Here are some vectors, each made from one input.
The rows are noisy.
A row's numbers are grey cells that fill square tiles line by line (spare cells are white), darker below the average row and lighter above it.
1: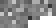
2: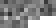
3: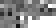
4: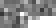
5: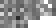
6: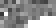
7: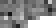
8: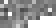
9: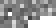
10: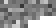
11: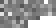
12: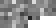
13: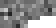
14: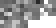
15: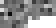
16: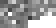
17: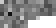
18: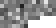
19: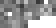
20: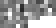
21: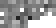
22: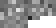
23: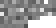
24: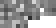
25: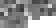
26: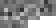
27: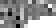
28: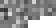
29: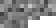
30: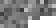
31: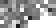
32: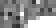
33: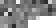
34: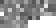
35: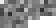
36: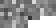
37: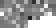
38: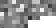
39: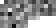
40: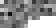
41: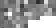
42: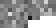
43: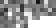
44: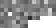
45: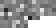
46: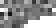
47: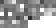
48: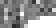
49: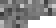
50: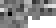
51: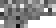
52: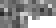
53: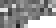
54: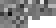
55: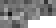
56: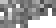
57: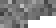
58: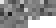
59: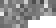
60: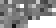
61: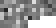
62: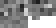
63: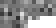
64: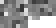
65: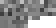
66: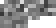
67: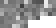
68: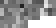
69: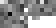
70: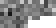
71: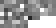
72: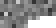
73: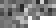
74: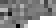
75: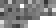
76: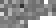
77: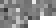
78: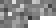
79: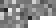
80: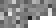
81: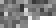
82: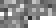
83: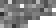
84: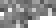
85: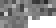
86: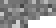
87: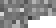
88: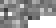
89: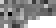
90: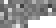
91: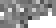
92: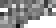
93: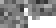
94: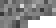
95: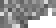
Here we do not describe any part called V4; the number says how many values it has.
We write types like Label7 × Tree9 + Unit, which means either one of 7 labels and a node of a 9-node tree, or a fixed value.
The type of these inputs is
Bool × (Line5 + V4).
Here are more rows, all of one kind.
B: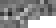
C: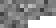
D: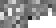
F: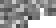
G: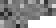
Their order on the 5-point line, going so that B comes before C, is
B, D, F, G, C.
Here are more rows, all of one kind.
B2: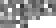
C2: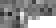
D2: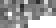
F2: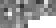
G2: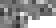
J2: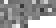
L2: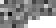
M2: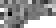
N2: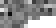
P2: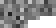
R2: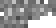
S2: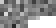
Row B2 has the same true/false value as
D2, F2, J2 and R2.
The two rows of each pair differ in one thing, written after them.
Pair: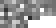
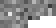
the place on the 5-point line
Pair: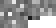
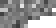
the true/false value
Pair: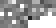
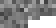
the true/false value
